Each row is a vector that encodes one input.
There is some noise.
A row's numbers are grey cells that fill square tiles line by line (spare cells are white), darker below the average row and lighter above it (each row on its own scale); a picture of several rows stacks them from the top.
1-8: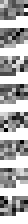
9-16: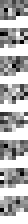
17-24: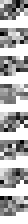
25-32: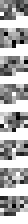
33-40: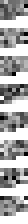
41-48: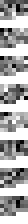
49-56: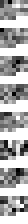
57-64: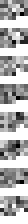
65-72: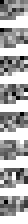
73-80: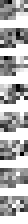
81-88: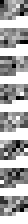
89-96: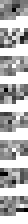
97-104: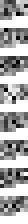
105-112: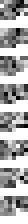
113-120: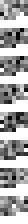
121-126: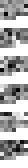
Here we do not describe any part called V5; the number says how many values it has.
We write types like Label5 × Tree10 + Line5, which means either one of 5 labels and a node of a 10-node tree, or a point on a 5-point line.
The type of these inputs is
Bool × Line4 × V5 × V5.
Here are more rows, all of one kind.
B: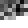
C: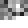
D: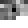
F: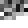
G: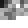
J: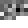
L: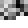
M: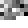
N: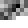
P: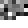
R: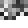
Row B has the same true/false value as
C, D, F and N.
